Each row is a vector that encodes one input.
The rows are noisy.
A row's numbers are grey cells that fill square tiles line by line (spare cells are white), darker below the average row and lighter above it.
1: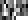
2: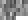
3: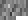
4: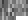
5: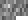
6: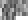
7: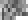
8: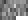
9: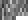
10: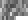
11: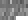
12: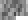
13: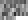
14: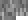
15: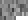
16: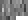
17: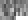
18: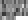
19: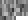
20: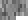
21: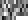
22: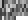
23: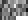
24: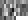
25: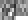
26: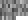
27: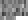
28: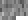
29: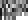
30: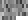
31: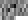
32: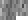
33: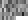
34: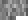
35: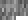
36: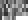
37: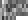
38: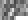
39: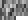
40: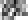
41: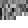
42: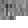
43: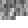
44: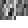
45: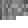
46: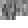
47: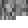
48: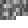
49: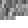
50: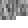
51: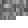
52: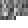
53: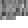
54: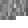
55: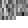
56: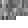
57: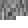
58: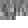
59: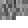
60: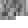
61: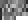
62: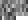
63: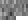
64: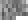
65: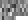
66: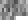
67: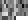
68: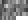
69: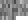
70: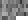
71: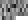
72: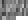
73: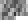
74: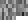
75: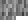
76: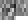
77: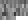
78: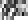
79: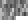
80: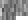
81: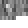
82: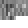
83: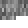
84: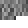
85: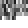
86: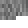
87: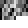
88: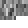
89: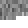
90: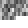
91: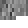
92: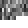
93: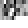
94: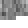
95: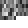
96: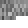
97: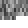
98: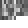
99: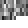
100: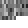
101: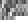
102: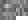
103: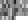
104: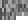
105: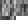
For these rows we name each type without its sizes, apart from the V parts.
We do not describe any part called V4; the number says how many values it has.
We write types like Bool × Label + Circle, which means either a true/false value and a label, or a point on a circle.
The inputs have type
Bool × Bool × Bool + Line × (Line + V4) + List(Circle).
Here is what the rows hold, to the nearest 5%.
About 30% of them hold a point on a line, together with either a point on a line, or a value of V4. About 40% of them hold three true/false values. The rest are lists of points on a circle.
